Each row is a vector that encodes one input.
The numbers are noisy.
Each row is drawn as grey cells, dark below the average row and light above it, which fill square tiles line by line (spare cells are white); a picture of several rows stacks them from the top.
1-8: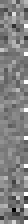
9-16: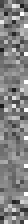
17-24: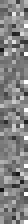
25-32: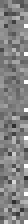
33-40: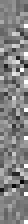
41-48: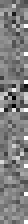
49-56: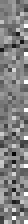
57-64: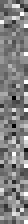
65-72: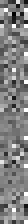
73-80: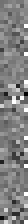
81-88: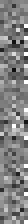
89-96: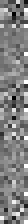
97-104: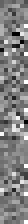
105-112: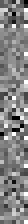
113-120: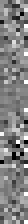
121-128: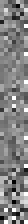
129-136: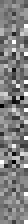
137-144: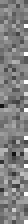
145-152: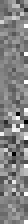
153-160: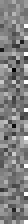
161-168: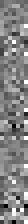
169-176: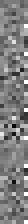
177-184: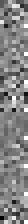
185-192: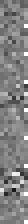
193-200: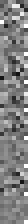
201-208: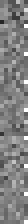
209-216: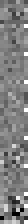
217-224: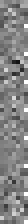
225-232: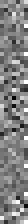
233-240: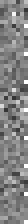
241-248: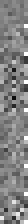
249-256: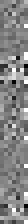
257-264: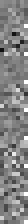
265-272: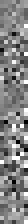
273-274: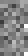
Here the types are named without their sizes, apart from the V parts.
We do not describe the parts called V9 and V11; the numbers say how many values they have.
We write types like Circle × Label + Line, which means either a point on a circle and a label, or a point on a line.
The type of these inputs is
Bool × V11 + Line × V9.
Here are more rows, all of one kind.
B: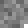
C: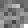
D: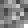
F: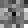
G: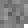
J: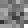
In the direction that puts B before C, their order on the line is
F, B, C, G, J, D.
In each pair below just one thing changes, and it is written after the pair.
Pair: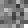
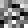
the value of V11
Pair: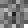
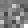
the true/false value
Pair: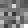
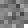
the true/false value
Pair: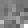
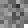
the true/false value
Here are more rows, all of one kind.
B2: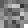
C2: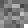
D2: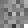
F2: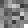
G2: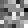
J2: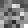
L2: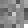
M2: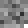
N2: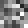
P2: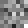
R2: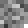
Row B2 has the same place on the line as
C2 and N2.
